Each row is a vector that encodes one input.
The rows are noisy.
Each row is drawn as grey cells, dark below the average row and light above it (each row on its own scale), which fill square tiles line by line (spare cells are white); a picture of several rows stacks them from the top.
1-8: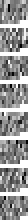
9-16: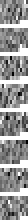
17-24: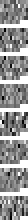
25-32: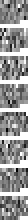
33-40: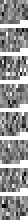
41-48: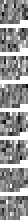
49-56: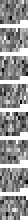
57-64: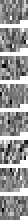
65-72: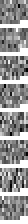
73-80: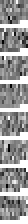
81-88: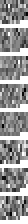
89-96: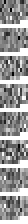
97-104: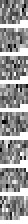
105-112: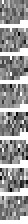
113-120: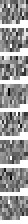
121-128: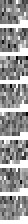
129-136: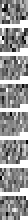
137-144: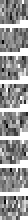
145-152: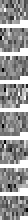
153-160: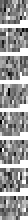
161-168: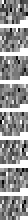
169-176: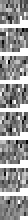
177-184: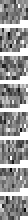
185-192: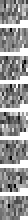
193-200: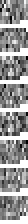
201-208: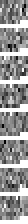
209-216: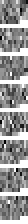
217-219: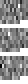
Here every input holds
either a fixed value, or two labels (each one of 10).
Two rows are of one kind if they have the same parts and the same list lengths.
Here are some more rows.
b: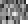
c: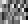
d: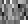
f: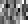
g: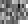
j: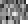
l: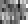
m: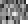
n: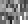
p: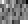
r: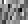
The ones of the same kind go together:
b, j, m
c, d, f, g, l, n, p, r

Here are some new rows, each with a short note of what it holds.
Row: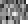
a fixed value
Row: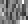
two labels (each one of 10)
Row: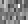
two labels (each one of 10)
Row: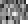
a fixed value
